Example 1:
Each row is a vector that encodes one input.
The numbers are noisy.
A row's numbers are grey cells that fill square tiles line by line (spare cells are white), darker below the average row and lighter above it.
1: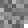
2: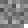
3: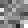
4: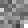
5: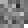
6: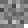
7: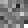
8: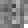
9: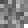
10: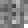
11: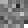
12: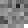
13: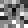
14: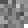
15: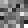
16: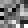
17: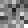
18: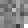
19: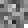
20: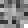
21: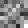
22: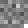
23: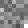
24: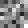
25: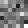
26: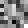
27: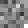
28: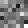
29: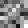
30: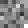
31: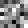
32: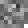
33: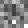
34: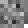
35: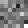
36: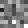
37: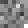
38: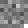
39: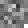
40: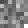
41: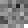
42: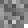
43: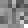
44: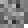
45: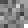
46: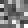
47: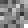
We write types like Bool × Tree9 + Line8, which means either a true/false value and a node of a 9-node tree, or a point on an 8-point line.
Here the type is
Line8.
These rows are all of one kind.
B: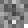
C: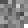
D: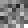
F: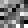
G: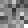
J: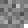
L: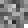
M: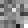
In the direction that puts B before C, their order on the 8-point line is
L, F, D, G, B, M, J, C.
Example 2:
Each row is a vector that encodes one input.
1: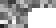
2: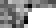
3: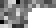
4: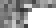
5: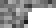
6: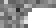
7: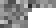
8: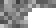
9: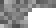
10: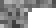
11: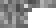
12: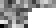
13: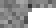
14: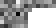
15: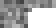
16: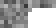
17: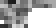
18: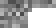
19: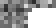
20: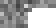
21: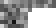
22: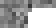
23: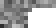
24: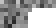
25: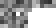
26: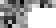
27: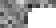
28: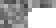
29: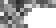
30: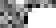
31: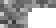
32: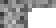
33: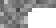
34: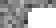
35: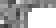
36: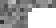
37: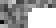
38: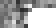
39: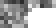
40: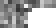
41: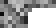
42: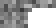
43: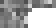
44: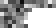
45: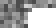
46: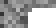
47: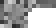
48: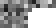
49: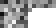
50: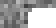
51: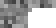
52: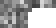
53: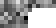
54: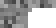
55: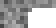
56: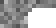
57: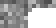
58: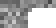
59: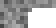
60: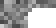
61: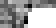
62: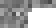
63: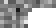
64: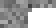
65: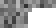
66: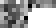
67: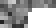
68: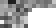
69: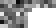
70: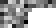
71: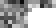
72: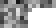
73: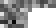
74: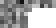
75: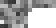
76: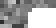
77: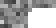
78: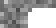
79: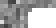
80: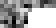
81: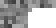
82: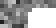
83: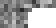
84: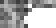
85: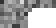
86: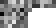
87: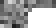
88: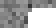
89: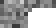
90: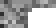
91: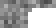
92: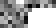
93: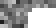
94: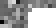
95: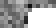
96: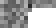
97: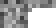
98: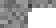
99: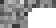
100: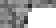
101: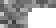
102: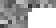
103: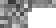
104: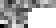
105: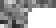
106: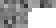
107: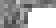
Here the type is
Bool × Bool × Bool.
